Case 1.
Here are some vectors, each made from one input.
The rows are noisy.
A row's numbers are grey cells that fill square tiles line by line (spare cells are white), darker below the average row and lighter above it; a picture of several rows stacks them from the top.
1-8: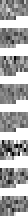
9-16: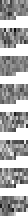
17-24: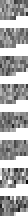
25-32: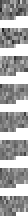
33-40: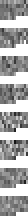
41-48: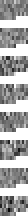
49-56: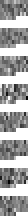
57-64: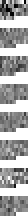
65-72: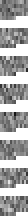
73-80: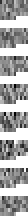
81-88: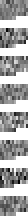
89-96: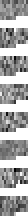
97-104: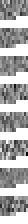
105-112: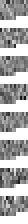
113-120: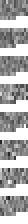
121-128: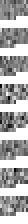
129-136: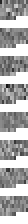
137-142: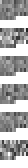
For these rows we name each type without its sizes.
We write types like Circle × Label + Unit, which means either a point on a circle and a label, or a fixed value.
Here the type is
Bool × Bool × Bool + Unit.
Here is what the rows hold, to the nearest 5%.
About 5% of them hold a fixed value. The rest hold three true/false values.
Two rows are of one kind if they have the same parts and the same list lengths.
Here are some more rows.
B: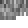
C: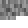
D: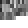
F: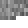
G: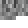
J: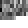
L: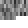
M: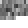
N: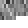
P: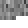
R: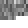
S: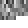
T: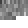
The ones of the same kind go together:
B, C, F, G, L, M, N, P, R, S, T
D, J

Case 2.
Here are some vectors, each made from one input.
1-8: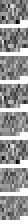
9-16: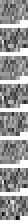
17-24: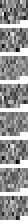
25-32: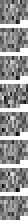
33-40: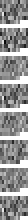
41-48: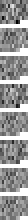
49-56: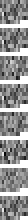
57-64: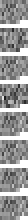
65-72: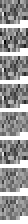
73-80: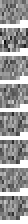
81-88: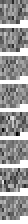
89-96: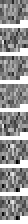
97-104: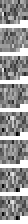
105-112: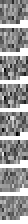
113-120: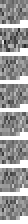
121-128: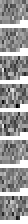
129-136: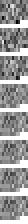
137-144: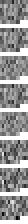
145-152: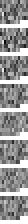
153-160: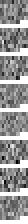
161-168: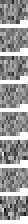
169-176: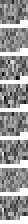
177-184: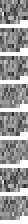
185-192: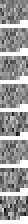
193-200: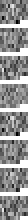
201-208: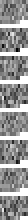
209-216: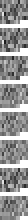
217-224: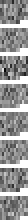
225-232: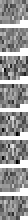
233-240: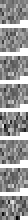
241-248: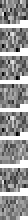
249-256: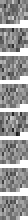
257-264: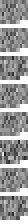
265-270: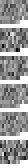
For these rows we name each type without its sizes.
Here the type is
Line.
